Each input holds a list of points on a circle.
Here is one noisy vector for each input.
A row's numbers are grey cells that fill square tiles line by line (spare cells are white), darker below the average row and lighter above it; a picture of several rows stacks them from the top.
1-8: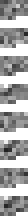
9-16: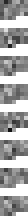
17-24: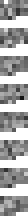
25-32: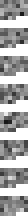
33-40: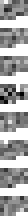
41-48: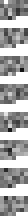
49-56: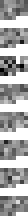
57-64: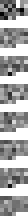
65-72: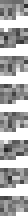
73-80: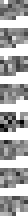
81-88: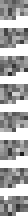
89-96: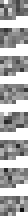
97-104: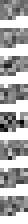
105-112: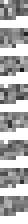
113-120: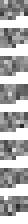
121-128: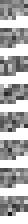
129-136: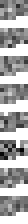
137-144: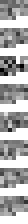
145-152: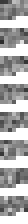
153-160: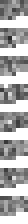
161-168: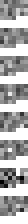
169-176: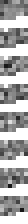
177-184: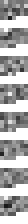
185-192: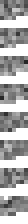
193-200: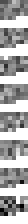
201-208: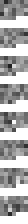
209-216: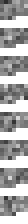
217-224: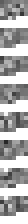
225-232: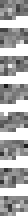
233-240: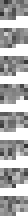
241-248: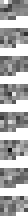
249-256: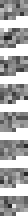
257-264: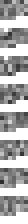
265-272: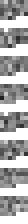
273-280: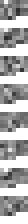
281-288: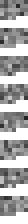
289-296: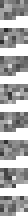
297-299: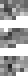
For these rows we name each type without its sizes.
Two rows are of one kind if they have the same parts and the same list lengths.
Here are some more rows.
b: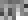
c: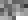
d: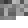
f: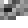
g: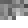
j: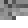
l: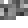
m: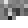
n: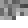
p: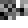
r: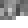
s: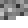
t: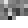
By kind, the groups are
b, d, g, s
c, j, n, r
f, l, m, t
p

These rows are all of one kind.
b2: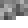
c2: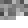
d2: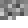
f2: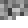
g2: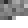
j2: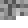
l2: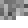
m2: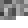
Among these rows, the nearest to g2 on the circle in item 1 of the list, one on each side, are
b2 and m2.
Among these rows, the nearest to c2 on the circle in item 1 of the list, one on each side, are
l2 and m2.
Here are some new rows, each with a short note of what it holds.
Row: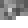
a list of three items
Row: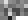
a list of one item
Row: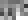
a list of two items
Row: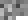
a list of two items
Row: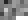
a list of three items
